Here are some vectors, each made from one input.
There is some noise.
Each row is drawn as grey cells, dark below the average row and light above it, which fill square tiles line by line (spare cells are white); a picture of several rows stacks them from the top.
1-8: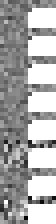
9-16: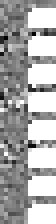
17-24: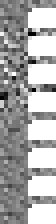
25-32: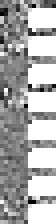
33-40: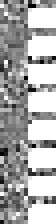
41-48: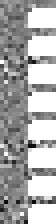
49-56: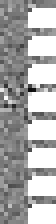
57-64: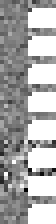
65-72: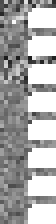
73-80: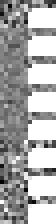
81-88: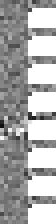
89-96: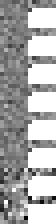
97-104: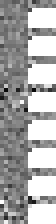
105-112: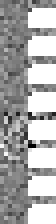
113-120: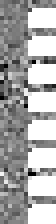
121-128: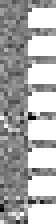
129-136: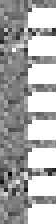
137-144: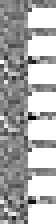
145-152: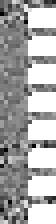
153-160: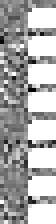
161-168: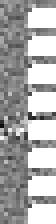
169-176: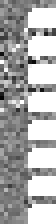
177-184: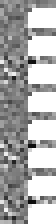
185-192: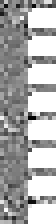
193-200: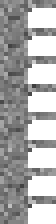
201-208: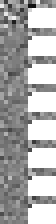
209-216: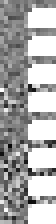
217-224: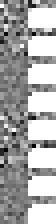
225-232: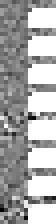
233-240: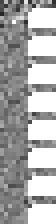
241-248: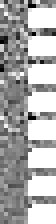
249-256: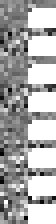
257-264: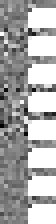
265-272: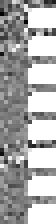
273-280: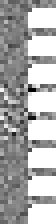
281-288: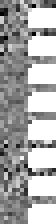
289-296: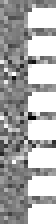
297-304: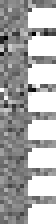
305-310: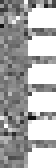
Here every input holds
either a point on an 8-point circle, or a point on an 11-point circle, or four true/false values.
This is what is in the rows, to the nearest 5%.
About 15% of them hold a point on an 8-point circle. About 20% of them hold a point on an 11-point circle. The rest hold four true/false values.
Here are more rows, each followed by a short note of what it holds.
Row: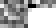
a point on an 8-point circle
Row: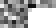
a point on an 8-point circle
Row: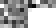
a point on an 8-point circle
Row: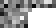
a point on an 11-point circle
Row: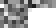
a point on an 8-point circle
